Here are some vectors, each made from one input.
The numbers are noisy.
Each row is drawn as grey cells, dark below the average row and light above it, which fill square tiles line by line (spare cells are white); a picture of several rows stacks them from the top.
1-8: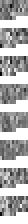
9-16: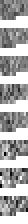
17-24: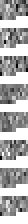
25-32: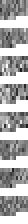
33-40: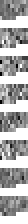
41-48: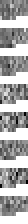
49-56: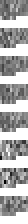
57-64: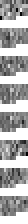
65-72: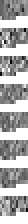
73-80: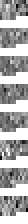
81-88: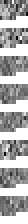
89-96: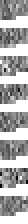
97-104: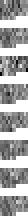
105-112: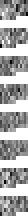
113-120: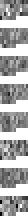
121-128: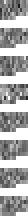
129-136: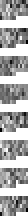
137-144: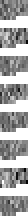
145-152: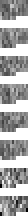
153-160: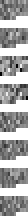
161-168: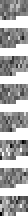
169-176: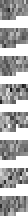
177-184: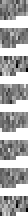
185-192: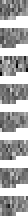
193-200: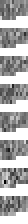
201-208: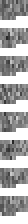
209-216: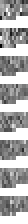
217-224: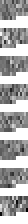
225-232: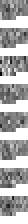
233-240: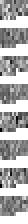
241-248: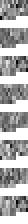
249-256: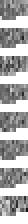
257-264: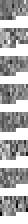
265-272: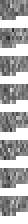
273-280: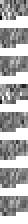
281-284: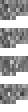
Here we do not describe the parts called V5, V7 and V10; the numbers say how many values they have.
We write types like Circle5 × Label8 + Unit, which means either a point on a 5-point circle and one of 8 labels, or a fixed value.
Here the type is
Label11 × Line9 + Line11 × (V5 + V7 × V10).
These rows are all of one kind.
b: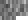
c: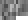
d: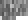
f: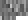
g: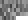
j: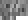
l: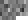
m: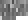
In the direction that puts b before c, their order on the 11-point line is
g, l, b, f, m, d, j, c.
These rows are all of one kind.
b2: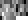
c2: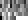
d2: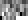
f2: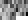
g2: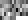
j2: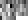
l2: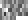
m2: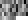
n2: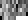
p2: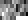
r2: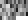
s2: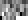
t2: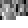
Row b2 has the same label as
d2, p2, s2 and t2.
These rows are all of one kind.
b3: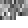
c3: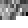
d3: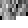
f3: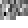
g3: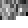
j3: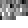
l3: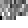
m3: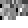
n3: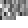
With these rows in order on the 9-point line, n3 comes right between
b3 and l3.
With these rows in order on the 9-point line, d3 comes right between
c3 and g3.
